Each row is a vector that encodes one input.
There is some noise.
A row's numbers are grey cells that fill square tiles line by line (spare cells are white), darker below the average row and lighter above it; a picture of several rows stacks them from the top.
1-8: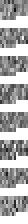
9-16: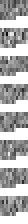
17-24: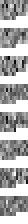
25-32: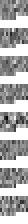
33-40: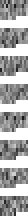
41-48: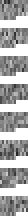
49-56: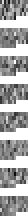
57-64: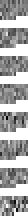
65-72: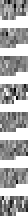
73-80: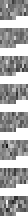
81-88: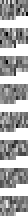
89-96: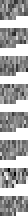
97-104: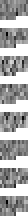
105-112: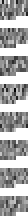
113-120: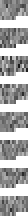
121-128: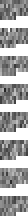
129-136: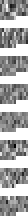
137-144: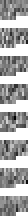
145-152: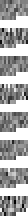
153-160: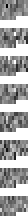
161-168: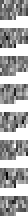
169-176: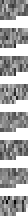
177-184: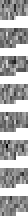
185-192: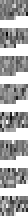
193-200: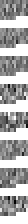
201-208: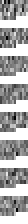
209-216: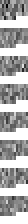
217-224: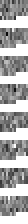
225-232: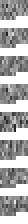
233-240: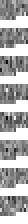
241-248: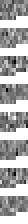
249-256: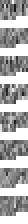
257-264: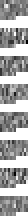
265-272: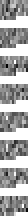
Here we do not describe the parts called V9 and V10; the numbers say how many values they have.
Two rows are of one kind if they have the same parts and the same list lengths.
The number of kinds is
4.
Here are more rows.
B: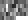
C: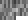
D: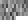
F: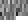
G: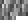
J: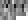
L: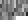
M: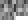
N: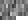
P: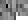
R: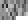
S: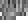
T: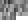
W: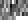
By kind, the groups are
B, C
D, W
F, J, L, M, P, R, T
G, N, S

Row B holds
a point on a 5-point line.
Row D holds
one of 7 labels and three true/false values.
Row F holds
one of 7 labels and a value of V10.
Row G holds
a value of V9.
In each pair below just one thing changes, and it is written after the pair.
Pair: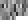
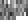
one of the three true/false values
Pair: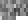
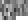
one of the three true/false values
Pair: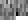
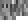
the label
